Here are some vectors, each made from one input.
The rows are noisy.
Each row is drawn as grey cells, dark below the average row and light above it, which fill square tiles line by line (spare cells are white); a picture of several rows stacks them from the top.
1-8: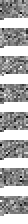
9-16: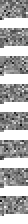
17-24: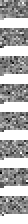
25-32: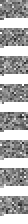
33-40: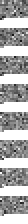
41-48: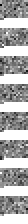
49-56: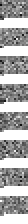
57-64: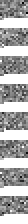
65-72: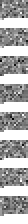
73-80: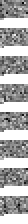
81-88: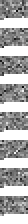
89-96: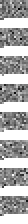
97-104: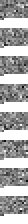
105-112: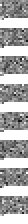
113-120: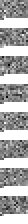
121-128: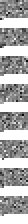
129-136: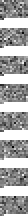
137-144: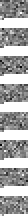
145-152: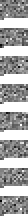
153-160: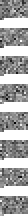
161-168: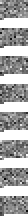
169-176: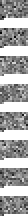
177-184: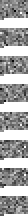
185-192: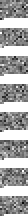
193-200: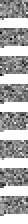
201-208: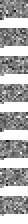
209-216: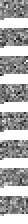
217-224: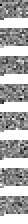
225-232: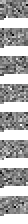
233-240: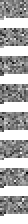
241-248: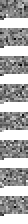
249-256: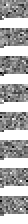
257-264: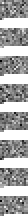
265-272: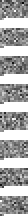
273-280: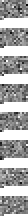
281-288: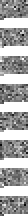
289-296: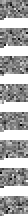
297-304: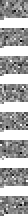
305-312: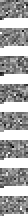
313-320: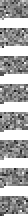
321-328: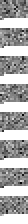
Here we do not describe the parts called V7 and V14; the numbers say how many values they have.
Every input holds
a node of a 13-node tree and a value of V14, together with either five true/false values, or a value of V7.
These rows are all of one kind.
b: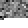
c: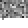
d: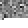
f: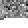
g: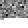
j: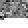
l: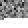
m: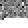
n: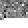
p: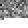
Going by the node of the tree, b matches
d, g and j.
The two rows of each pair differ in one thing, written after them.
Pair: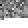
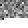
the value of V14
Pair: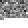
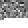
the node of the tree
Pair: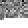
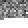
the value of V7
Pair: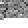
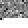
the value of V14
